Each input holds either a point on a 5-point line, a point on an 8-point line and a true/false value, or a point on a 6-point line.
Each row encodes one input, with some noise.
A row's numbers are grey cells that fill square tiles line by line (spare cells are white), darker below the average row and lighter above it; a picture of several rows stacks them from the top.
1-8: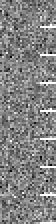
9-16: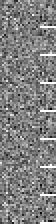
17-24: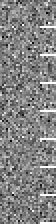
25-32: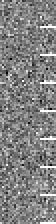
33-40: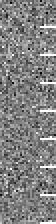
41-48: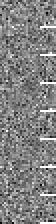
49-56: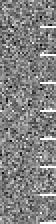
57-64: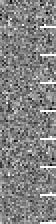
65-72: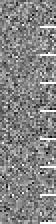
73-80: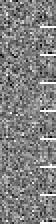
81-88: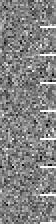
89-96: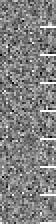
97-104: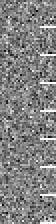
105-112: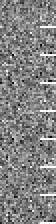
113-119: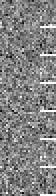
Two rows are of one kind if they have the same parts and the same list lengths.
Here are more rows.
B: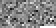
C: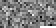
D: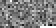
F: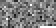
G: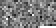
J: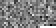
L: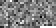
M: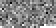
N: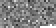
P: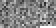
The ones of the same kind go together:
B, M, N, P
C, D, F, G, J, L

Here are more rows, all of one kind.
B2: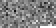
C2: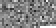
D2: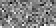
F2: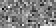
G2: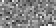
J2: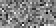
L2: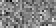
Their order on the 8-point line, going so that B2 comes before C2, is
G2, L2, J2, D2, B2, F2, C2.
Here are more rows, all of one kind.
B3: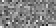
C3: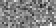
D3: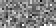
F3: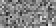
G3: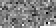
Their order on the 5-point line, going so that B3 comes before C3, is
D3, B3, G3, F3, C3.
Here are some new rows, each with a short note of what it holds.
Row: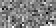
a point on a 5-point line, a point on an 8-point line and a true/false value
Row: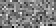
a point on a 6-point line
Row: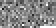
a point on a 5-point line, a point on an 8-point line and a true/false value
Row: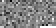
a point on a 5-point line, a point on an 8-point line and a true/false value
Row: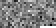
a point on a 6-point line
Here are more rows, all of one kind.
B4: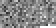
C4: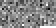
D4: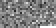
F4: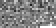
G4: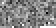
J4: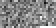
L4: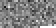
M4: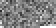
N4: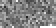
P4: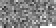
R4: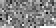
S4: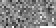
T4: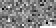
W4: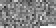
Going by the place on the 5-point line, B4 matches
J4, P4, S4 and T4.
